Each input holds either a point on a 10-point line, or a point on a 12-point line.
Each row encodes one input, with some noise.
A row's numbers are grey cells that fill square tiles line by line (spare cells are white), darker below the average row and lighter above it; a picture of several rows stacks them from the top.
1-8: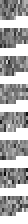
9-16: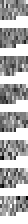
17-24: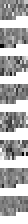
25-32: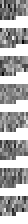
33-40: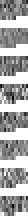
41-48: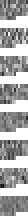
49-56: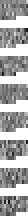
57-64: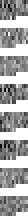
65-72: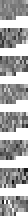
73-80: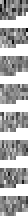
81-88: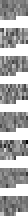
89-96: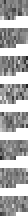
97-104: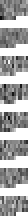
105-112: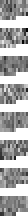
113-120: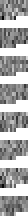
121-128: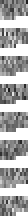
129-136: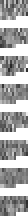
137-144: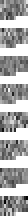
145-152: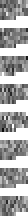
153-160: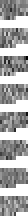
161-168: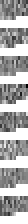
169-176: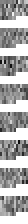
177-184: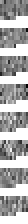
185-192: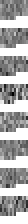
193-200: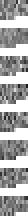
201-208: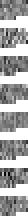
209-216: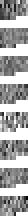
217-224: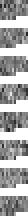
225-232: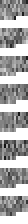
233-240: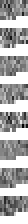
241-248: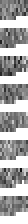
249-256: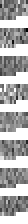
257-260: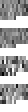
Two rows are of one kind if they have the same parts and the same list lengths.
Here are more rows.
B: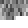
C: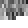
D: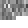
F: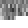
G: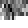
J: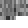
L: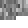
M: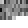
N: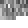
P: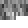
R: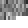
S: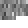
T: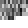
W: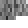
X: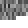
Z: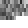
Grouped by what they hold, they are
B, D, F, G, J, N, P, S, W, Z
C, L, M, R, T, X

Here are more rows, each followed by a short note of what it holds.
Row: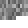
a point on a 12-point line
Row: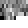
a point on a 12-point line
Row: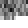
a point on a 10-point line
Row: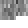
a point on a 10-point line
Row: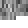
a point on a 10-point line
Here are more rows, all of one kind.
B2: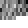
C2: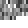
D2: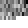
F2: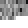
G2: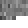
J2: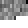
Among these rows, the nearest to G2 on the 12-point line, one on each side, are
F2 and J2.
